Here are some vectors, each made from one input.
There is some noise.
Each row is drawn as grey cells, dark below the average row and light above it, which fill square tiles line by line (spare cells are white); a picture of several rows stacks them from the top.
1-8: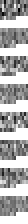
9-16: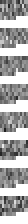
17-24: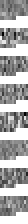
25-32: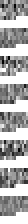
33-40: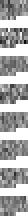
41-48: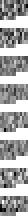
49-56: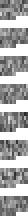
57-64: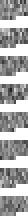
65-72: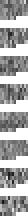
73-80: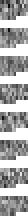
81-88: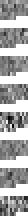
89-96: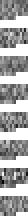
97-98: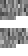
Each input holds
a point on a 5-point line, together with either a point on a 5-point line, or three true/false values.
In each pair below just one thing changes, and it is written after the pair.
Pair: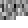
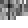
one of the three true/false values
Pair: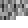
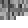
one of the three true/false values
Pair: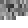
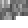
one of the three true/false values
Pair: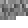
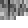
one of the three true/false values
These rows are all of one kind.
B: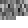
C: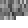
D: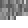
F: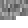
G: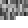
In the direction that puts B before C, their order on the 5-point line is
B, C, D, G, F.
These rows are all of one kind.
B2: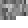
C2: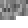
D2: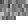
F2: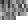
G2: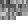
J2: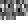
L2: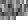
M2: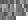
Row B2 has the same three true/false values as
F2 and M2.
